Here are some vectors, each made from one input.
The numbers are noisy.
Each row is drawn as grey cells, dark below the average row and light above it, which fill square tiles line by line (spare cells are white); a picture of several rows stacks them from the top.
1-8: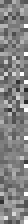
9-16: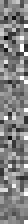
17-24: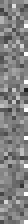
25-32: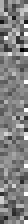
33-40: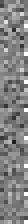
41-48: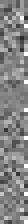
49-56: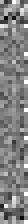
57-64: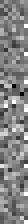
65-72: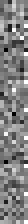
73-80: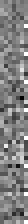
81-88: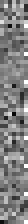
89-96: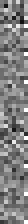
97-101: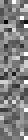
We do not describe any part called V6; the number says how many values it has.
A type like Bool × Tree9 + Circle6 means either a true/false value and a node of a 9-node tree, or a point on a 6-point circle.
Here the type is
Bool × (Line5 + V6).
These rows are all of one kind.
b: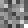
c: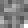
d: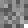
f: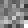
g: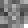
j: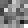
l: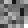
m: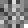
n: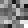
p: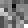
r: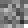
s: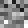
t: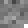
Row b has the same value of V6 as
f, n, p and t.
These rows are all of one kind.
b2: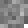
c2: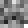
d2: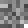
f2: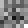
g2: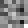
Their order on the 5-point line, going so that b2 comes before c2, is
f2, g2, d2, b2, c2.
